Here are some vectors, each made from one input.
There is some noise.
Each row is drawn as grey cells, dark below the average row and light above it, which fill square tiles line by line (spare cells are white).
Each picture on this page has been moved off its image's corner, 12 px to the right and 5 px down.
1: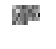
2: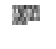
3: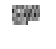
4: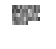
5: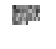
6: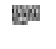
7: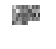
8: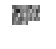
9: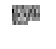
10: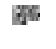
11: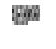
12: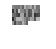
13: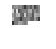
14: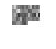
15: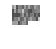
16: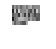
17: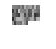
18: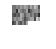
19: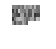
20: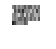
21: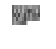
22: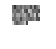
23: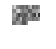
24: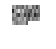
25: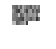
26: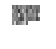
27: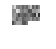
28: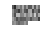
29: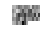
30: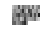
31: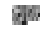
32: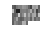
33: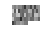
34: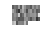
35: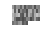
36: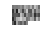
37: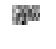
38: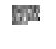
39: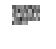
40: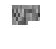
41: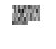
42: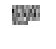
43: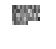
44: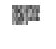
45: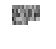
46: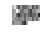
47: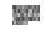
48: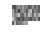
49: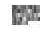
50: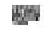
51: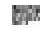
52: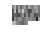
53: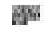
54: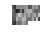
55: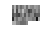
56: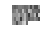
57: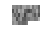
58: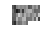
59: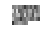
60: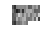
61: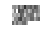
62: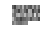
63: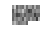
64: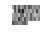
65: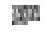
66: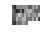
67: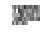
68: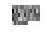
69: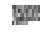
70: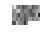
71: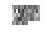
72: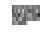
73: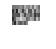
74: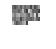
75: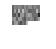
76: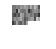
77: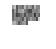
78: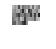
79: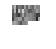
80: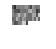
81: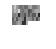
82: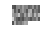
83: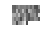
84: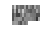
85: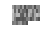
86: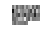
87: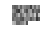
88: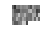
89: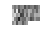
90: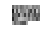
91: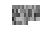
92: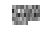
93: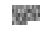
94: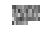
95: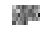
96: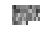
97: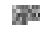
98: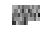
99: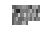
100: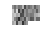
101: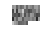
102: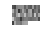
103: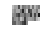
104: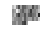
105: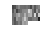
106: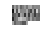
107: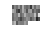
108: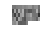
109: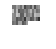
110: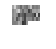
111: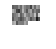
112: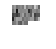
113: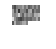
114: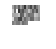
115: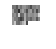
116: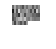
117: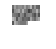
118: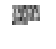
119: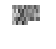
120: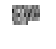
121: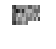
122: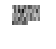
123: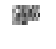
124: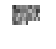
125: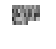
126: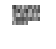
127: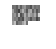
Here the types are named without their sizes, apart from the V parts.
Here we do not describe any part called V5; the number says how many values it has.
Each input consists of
a point on a line and a true/false value, together with a list of values of V5.
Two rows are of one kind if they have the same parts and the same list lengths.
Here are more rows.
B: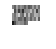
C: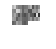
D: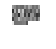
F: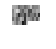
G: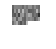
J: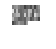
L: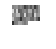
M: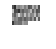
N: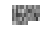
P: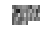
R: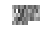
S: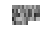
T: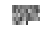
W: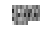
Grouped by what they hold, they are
B, M, P, S
C, N, R, T, W
D, F, G, J, L

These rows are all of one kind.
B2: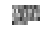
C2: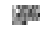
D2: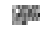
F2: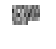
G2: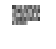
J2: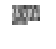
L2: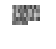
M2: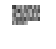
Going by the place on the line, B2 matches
J2 and L2.
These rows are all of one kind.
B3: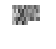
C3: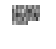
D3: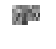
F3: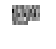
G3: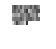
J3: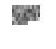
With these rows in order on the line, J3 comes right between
C3 and D3.
